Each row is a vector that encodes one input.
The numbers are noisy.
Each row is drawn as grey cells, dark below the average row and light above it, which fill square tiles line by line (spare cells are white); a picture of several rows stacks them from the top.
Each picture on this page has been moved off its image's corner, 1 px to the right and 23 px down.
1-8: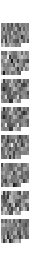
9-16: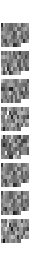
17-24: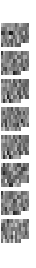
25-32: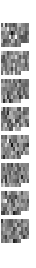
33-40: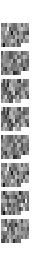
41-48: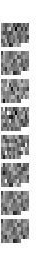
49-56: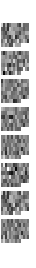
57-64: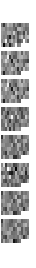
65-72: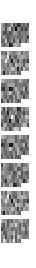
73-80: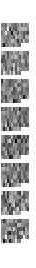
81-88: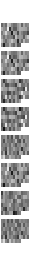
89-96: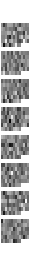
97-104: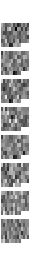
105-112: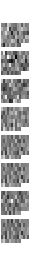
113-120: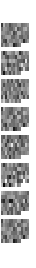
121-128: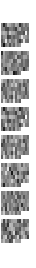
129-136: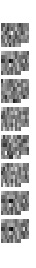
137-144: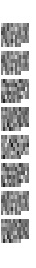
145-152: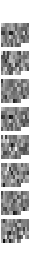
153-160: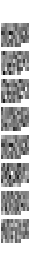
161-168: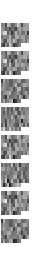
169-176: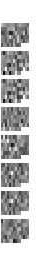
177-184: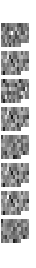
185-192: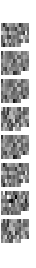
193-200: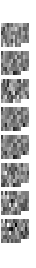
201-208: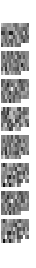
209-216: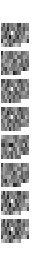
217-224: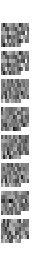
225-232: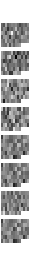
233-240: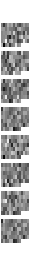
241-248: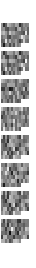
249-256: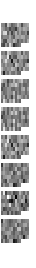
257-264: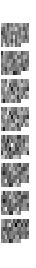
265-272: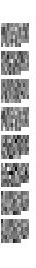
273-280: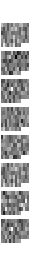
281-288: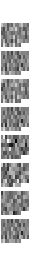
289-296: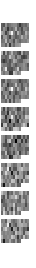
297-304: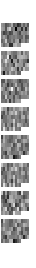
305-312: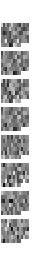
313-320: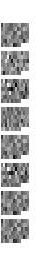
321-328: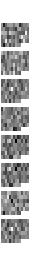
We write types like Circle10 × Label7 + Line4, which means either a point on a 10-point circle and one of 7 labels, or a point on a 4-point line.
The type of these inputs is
Bool × Circle8.
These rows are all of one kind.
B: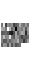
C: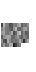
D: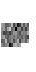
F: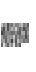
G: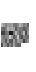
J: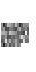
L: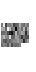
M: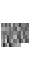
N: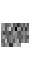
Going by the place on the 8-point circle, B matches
D, L and N.
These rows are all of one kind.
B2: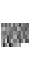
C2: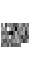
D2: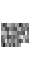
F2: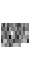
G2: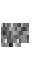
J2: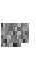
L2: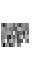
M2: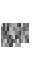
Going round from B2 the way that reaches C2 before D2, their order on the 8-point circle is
B2, C2, G2, M2, F2, J2, D2, L2.
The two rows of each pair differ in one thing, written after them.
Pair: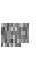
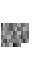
the place on the 8-point circle
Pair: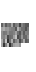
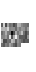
the true/false value
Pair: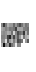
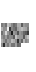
the true/false value
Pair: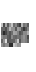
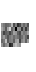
the place on the 8-point circle
